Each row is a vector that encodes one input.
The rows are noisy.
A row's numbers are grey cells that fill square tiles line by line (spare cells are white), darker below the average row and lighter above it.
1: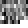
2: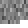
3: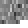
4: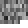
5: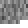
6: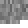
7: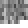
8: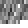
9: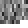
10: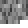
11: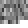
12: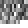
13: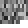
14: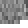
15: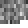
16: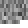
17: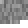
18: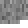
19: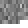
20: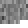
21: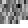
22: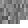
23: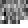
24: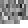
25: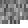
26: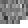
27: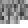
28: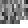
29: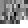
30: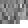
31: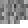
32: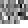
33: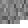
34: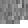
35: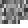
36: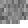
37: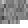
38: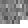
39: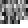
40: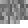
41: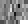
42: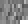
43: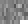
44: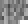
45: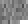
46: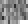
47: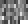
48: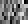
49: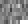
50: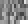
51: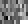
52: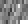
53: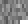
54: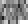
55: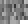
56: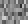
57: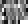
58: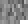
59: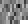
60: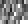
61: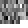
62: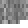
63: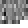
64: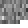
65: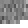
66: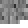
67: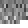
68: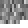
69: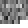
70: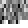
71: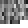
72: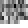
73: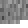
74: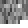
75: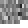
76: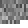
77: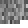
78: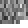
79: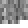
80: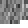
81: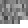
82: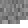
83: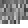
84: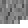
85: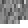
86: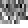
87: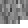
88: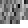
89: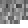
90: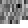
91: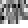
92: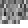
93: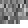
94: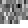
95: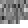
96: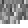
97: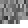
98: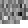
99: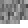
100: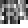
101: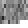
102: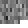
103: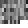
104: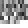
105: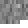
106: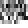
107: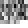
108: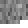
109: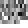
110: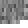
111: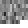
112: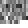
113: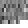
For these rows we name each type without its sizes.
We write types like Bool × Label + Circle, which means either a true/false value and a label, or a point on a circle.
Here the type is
Bool × Circle + Label.
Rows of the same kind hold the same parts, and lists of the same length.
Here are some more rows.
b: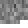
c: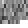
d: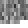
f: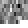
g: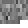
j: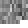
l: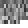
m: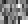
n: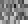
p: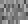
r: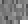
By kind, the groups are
b, c, d, g, m, n, p, r
f, j, l

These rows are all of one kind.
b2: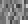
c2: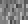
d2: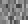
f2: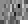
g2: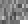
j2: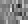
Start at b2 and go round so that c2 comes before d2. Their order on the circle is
b2, c2, d2, g2, f2, j2.
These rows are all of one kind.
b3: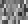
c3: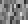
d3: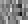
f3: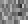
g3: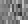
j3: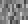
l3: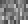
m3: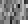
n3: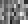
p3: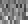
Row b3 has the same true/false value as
d3, f3 and g3.
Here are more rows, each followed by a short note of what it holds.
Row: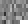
a point on a circle and a true/false value
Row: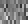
a point on a circle and a true/false value
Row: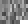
a point on a circle and a true/false value
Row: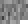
a label
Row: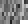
a point on a circle and a true/false value
